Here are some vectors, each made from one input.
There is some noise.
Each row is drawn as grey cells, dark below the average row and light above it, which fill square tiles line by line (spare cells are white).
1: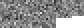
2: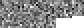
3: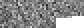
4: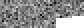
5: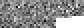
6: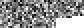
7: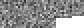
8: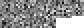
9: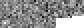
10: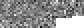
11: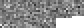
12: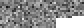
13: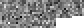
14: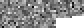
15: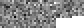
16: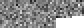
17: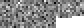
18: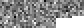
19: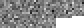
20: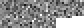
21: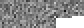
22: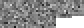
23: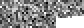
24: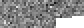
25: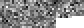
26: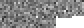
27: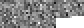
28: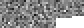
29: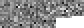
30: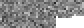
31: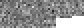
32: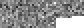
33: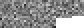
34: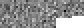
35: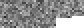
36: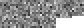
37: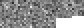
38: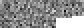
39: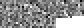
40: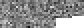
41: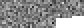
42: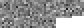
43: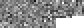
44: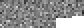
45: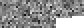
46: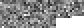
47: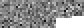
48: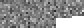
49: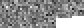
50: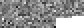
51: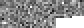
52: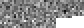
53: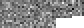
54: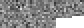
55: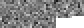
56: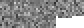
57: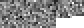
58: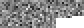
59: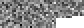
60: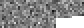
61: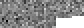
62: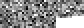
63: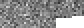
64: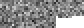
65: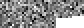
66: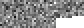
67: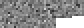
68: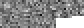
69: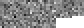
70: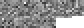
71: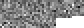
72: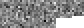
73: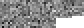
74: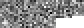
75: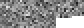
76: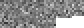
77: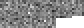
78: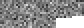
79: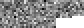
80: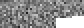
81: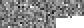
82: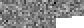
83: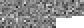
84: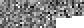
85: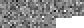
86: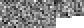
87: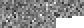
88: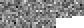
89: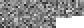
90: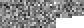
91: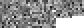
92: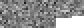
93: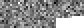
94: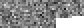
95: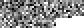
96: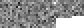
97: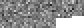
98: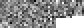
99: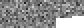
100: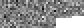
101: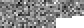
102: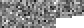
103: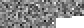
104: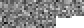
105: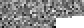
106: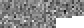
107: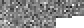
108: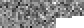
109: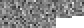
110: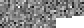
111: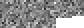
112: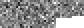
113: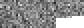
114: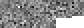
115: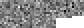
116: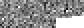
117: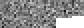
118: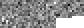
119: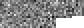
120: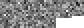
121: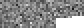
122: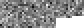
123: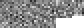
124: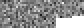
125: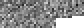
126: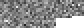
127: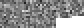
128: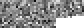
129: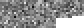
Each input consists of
three labels (each one of 5), together with either two labels (each one of 5), or a point on a 5-point line.
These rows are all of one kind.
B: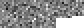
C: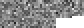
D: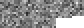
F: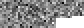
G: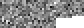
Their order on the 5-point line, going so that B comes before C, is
F, G, B, C, D.
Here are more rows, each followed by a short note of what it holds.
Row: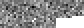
three labels (each one of 5) and a point on a 5-point line
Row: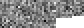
three labels (each one of 5) and a point on a 5-point line
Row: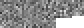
five labels (each one of 5)
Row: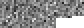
three labels (each one of 5) and a point on a 5-point line
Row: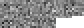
three labels (each one of 5) and a point on a 5-point line
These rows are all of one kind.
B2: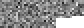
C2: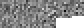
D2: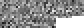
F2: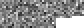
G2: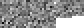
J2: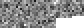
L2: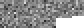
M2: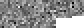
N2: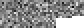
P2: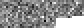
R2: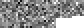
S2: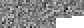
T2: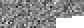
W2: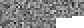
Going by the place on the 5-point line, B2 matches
J2, P2 and R2.
